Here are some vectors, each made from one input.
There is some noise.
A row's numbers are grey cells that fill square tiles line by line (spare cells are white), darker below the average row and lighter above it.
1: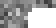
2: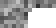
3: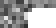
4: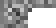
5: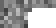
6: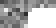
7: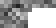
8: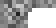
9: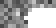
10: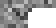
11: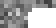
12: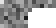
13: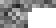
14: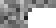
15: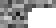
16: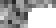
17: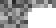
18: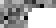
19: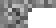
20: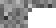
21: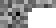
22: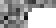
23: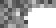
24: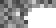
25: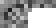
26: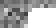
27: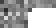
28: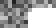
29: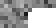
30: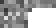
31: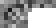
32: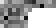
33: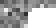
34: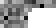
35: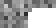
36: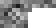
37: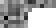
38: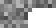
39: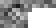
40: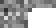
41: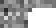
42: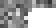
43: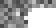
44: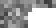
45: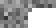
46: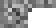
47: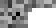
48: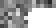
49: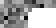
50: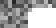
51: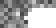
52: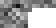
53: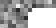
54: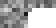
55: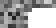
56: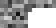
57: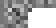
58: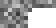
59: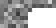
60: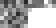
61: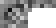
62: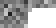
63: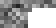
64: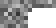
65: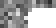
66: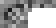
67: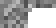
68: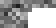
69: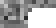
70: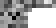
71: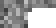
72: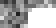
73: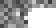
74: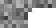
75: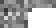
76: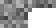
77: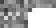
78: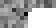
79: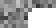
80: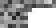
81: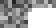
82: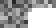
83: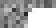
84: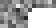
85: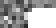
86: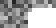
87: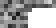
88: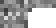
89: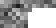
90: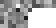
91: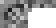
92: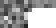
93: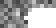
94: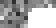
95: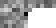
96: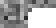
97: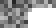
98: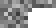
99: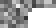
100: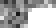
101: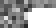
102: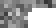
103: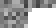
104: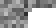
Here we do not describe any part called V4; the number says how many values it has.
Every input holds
a node of a 9-node tree, together with either a fixed value, or a true/false value and a value of V4.
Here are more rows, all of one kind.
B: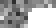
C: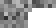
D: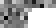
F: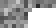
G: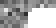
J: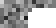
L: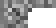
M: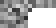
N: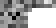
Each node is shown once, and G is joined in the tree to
B and F.
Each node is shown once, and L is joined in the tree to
C, M and N.
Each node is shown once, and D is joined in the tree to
J.
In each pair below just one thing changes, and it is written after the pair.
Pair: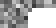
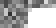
the node of the tree
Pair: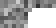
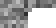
the value of V4
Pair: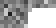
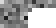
the node of the tree
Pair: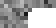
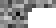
the node of the tree
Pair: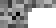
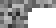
the value of V4
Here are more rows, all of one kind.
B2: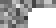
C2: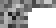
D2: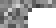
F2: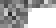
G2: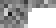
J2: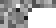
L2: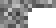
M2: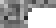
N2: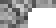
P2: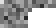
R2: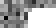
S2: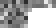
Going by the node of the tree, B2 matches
J2 and N2.
